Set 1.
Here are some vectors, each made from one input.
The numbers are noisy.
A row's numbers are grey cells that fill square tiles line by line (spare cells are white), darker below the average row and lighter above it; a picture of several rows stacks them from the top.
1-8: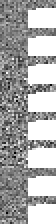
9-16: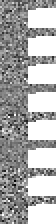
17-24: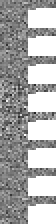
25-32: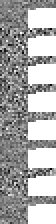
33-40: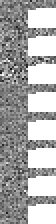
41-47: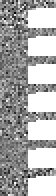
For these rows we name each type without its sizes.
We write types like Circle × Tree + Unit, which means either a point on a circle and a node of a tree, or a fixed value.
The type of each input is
Label.
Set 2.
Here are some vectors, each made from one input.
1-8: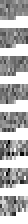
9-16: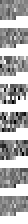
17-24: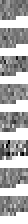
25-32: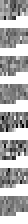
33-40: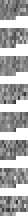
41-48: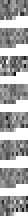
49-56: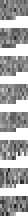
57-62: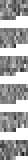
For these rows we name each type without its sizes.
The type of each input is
Line.
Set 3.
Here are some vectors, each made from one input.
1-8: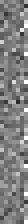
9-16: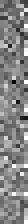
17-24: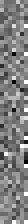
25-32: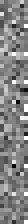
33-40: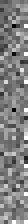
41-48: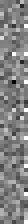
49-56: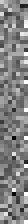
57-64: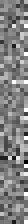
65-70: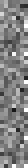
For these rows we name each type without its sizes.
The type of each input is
Bool × Bool × Bool × Bool.
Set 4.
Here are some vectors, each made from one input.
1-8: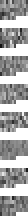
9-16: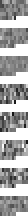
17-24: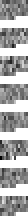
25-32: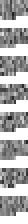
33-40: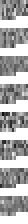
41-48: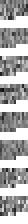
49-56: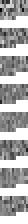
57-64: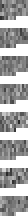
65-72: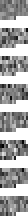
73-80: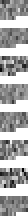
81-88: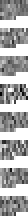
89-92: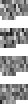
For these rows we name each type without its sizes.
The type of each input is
Bool × Bool × Bool × Bool.
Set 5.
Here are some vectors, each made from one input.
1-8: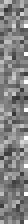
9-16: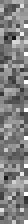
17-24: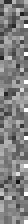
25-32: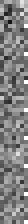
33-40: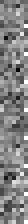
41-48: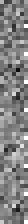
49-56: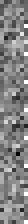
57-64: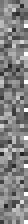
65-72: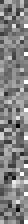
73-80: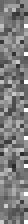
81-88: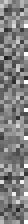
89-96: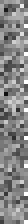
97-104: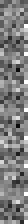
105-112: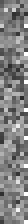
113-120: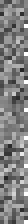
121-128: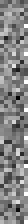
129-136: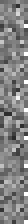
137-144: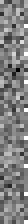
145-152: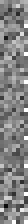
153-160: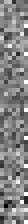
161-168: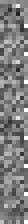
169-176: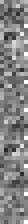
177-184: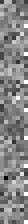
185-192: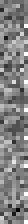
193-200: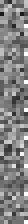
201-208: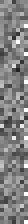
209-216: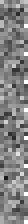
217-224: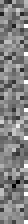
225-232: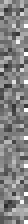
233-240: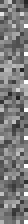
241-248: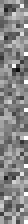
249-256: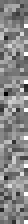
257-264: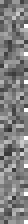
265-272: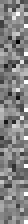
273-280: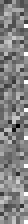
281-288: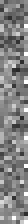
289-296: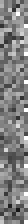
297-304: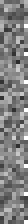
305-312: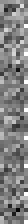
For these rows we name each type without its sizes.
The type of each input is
Bool × Bool × Bool.
